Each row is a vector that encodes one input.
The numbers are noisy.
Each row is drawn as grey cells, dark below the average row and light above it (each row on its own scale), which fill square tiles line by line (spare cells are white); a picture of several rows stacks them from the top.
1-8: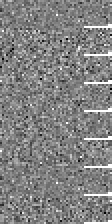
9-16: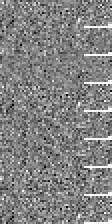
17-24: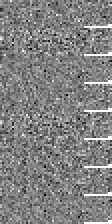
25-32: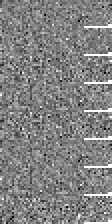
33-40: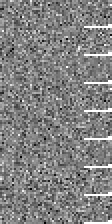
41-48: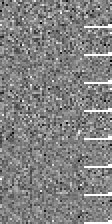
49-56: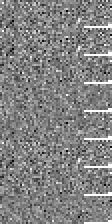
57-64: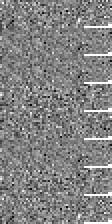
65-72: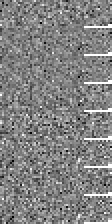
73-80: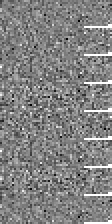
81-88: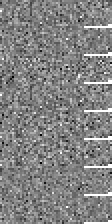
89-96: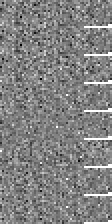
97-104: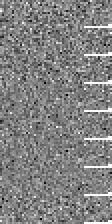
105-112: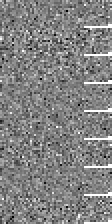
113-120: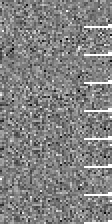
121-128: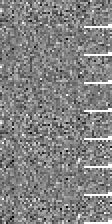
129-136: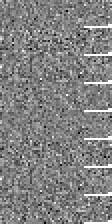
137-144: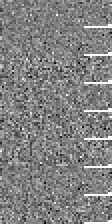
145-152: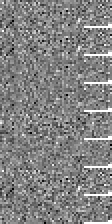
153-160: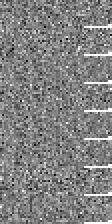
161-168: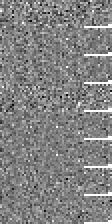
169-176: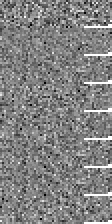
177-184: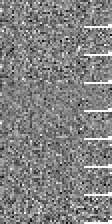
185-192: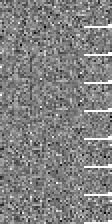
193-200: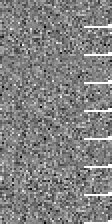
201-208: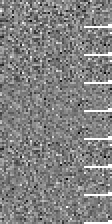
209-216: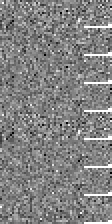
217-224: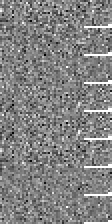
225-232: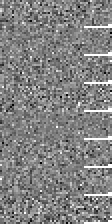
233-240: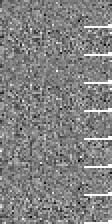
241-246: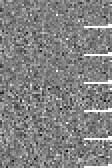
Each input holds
either a point on a 13-point circle, or a fixed value.
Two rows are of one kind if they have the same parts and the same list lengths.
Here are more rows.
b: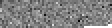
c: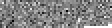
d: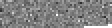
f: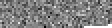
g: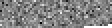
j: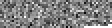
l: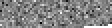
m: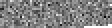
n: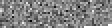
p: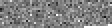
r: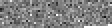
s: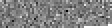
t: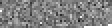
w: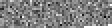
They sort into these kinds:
b, c, d, f, g, l, m, n, p, r, s, t, w
j

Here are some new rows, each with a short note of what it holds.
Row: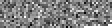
a fixed value
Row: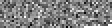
a fixed value
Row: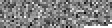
a fixed value
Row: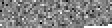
a point on a 13-point circle
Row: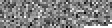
a fixed value
